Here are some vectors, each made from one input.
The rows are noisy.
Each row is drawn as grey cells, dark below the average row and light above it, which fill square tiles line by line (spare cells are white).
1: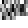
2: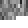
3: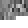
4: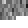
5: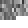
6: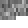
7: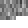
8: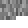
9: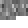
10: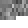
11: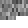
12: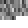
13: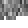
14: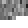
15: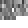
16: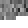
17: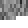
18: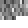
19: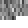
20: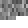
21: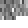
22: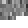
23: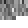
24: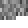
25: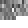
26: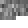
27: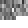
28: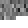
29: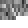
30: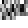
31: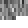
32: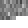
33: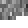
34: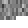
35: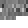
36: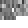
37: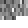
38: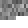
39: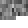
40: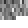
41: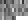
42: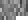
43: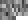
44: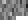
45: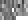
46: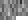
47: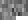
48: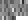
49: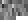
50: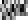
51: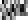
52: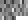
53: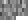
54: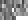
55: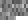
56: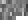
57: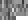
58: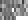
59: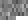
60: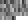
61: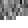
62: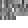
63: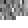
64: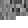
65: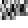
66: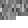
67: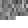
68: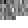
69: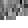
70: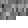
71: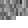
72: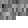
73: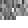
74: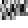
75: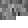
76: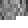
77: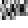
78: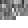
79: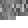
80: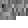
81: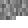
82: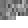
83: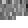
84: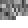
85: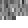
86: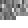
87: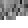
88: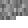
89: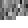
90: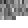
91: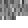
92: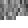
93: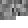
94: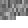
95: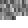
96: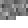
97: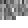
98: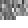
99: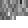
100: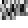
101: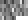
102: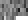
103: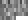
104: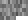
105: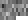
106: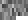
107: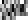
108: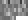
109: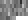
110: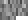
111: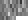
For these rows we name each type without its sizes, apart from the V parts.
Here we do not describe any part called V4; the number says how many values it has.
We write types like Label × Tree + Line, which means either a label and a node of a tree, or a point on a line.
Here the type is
List(Bool × V4).
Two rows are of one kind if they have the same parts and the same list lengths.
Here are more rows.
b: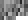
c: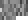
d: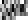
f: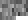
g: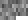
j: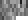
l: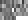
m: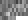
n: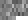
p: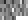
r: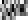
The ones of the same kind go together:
b, c, f, g, j, m, n
d, r
l, p

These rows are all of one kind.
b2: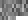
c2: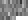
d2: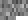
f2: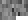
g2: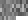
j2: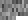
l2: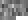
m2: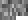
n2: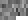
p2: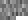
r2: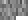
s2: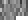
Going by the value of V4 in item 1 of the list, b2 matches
g2 and s2.
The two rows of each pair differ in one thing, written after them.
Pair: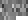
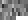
the value of V4 in item 1 of the list
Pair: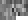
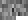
the value of V4 in item 2 of the list
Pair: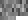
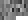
the value of V4 in item 1 of the list
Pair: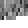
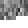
the true/false value in item 2 of the list
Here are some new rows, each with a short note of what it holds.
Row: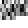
the empty list
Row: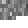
a list of two items
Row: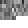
a list of one item
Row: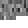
a list of two items
